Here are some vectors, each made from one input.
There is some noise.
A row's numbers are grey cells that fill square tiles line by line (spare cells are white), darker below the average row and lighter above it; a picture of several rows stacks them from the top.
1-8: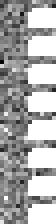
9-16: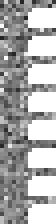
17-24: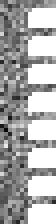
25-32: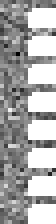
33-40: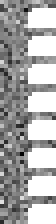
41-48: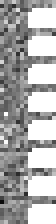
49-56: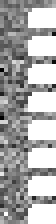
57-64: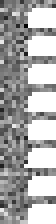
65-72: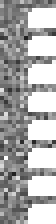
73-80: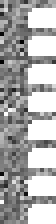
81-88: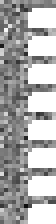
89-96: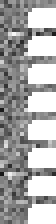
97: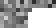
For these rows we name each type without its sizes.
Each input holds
a point on a circle and a true/false value, together with either a point on a circle, or a fixed value.
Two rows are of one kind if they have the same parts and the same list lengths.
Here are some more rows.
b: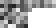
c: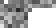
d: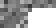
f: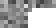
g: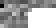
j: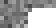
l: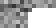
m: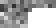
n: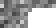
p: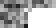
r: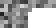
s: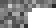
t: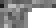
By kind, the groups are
b, c, f, g, l, m, r, s, t
d, j, n, p

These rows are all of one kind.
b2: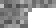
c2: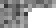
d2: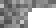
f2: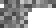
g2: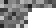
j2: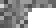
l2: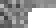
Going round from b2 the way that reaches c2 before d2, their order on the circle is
b2, c2, f2, j2, g2, l2, d2.
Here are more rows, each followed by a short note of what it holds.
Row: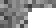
a point on a circle and a true/false value
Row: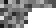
a point on a circle and a true/false value
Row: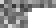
a point on each of two circles and a true/false value
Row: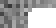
a point on a circle and a true/false value
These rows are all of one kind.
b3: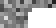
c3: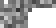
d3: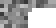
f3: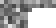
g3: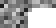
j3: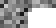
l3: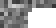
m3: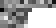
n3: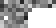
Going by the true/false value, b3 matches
c3 and f3.
